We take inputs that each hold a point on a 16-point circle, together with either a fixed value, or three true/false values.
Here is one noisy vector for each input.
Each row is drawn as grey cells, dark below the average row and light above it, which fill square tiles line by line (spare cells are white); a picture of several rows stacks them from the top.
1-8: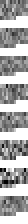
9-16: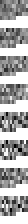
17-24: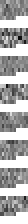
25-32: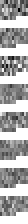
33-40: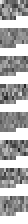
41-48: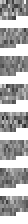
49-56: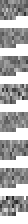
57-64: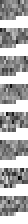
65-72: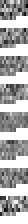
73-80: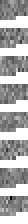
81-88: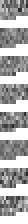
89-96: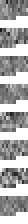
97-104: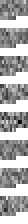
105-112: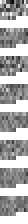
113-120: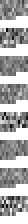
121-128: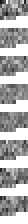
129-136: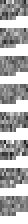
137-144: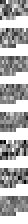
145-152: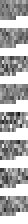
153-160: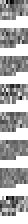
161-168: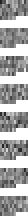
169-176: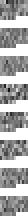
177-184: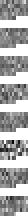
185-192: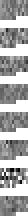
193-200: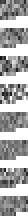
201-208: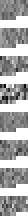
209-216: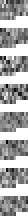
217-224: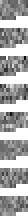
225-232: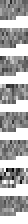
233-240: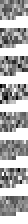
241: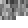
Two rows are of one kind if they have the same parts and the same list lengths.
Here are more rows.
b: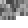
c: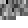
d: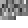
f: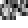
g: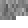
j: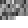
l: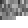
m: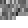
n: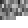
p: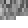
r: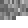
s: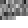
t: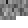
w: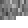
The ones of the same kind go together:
b, f, g, j, m, p, s
c, d, l, n, r, t, w

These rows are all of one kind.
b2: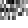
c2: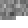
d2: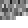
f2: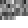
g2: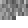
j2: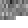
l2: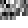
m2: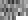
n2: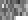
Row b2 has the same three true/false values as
j2 and m2.
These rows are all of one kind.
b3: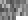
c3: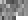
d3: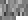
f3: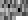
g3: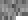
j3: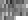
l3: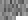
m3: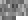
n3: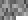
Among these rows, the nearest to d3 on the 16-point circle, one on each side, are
l3 and m3.
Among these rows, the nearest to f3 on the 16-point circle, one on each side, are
j3 and l3.
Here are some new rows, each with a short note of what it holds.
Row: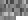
a point on a 16-point circle
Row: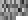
a point on a 16-point circle and three true/false values
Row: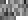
a point on a 16-point circle and three true/false values
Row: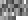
a point on a 16-point circle
